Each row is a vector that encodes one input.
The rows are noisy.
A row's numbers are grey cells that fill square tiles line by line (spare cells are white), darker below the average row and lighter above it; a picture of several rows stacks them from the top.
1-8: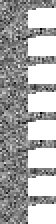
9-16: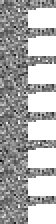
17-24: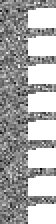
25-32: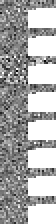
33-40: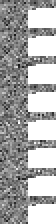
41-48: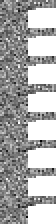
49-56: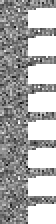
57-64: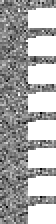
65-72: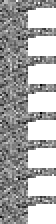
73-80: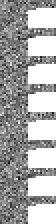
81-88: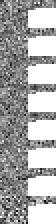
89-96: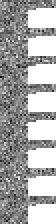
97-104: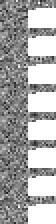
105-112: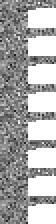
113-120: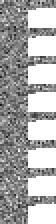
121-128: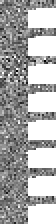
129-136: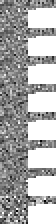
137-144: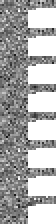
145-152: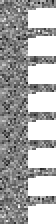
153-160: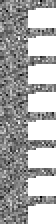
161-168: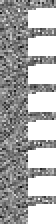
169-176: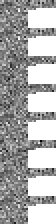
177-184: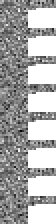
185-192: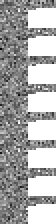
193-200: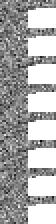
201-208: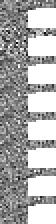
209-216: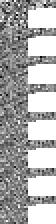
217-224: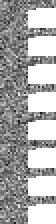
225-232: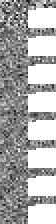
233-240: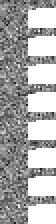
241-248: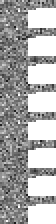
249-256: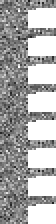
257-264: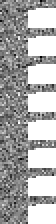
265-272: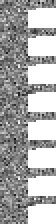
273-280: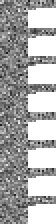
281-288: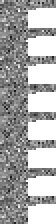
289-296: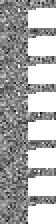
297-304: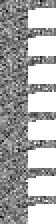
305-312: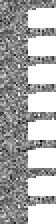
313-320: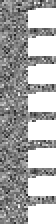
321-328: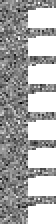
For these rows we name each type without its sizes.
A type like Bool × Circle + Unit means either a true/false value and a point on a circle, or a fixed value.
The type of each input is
List(Bool × Line) + Tree × Tree × (Tree + Unit).
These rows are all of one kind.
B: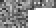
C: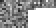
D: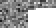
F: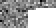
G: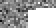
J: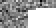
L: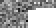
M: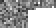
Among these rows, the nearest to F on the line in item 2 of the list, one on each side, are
J and M.
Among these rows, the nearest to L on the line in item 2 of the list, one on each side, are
D and G.
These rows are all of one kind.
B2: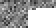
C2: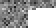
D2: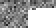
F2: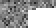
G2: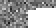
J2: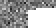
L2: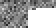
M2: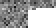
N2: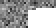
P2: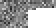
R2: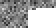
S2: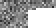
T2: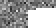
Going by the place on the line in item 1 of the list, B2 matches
L2, P2, R2 and S2.
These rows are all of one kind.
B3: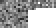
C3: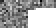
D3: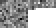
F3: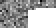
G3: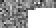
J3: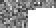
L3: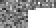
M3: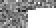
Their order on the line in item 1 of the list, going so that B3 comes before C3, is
F3, D3, B3, L3, M3, G3, C3, J3.
